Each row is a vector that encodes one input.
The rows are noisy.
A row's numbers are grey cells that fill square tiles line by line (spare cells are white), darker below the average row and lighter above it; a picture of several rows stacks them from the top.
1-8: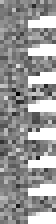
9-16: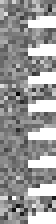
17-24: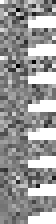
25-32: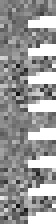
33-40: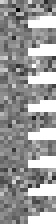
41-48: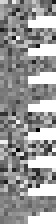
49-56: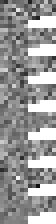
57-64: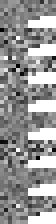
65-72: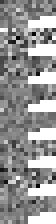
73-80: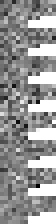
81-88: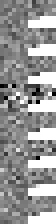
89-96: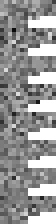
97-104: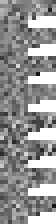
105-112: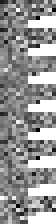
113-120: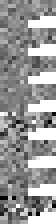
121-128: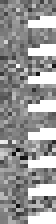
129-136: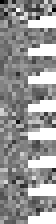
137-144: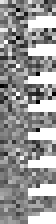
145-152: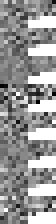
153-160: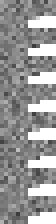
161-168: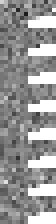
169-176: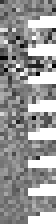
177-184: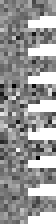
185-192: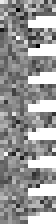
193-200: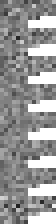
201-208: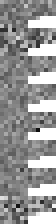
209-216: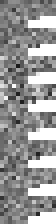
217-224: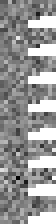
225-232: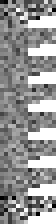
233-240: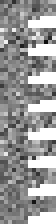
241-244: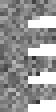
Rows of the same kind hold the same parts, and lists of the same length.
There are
3 kinds of row.
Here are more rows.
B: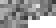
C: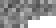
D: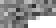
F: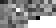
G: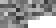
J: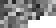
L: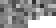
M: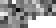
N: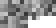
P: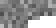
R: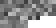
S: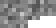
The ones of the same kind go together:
B, F, M, N
C, D, G, J, P, R, S
L

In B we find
a node of a 15-node tree.
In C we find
a point on a 9-point circle.
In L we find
a fixed value.
